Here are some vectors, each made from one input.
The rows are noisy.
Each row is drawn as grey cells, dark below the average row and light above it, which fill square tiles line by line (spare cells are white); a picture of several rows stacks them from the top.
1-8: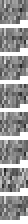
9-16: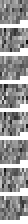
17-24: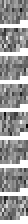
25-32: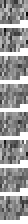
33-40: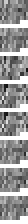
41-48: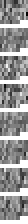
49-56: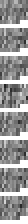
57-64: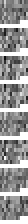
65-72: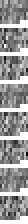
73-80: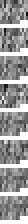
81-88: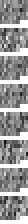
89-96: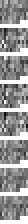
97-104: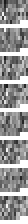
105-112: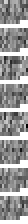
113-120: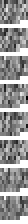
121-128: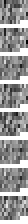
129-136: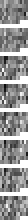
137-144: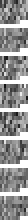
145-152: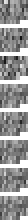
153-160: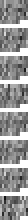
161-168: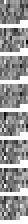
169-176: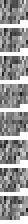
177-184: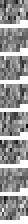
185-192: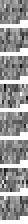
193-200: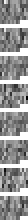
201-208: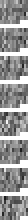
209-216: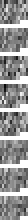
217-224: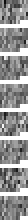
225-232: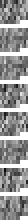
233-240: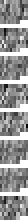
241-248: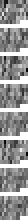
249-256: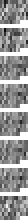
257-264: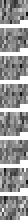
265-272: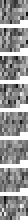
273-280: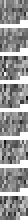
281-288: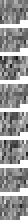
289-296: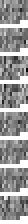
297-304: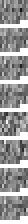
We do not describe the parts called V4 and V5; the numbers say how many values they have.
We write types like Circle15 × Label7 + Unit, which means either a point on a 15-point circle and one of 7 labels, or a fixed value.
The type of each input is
Bool × (Circle8 + Unit) × V5 + Line11 × V4.
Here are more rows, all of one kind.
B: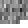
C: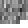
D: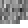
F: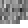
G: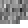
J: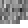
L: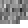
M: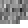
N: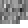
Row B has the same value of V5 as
G, L and M.
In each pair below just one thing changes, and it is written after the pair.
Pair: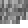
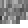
the place on the 8-point circle
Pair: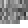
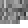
the value of V5
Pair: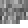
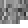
the place on the 8-point circle
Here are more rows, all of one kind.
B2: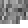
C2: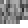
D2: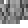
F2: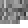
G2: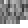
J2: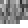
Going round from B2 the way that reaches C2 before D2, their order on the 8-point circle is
B2, G2, C2, J2, F2, D2.
